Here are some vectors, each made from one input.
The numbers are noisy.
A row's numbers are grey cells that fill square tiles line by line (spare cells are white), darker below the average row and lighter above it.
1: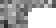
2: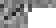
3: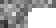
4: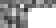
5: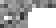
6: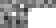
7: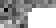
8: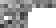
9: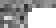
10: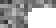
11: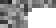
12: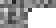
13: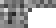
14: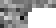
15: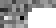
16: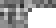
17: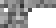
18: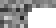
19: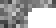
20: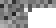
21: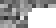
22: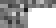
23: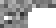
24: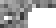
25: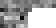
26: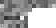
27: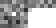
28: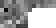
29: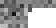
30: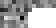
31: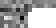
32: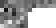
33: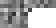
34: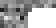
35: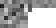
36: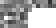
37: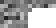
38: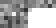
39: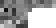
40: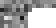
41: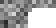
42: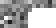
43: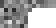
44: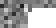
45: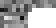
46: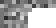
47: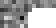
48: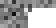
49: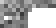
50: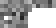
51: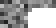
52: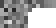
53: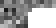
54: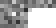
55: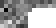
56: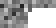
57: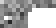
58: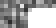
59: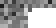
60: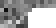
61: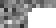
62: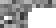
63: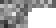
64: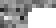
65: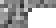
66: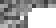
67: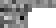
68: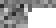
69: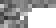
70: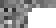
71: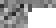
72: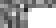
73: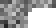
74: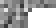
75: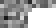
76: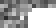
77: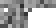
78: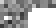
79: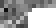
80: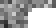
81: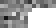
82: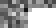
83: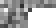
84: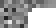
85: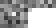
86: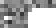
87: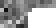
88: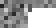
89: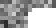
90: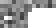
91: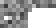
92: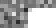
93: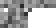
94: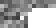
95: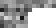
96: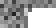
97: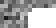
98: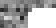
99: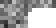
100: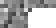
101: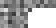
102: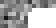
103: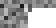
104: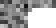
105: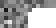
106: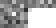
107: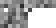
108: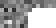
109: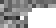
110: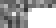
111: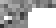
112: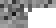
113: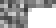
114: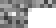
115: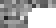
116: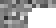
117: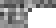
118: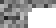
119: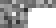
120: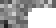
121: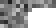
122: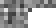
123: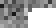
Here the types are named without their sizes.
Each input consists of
a point on each of two circles, together with either a point on a circle, or a fixed value.
